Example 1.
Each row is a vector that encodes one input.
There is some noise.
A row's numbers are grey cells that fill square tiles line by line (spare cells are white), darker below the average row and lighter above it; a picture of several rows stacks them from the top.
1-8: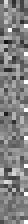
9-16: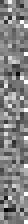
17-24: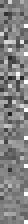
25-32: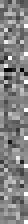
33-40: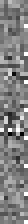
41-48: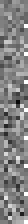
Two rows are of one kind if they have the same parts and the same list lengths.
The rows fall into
2 kinds.
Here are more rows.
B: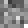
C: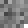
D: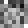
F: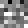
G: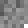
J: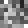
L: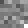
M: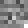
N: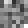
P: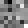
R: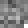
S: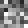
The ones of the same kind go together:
B, D, F, G, L, M, P, R, S
C, J, N

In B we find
a point on a 6-point circle and three true/false values.
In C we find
a point on a 6-point circle.
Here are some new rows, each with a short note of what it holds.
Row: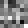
a point on a 6-point circle and three true/false values
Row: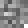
a point on a 6-point circle and three true/false values
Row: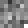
a point on a 6-point circle and three true/false values
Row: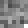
a point on a 6-point circle and three true/false values
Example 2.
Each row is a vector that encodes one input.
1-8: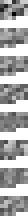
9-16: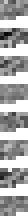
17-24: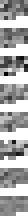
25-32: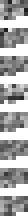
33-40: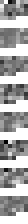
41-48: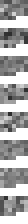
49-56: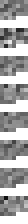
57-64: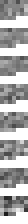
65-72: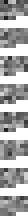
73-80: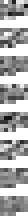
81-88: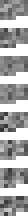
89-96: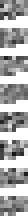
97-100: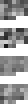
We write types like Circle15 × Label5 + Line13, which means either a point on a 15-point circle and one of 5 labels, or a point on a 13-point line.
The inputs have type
Bool × Tree13.
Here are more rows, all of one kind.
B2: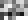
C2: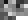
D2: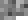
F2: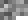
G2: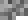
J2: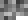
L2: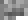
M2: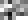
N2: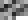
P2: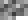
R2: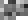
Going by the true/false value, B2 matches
D2, F2 and R2.
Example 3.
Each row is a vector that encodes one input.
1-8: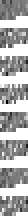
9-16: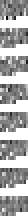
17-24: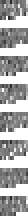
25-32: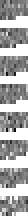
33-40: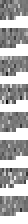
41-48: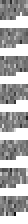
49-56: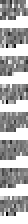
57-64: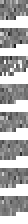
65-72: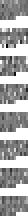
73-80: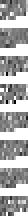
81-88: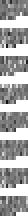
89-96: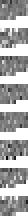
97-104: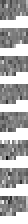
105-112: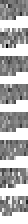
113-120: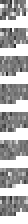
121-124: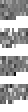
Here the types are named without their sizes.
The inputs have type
Bool × Circle.
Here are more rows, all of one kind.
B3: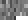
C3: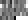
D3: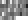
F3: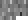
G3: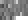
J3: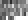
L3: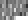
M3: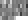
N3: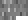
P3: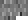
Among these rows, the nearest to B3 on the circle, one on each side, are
C3 and M3.
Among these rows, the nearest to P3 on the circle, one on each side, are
C3 and N3.
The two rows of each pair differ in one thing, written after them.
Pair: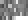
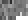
the place on the circle
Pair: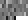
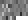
the true/false value
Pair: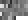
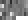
the place on the circle
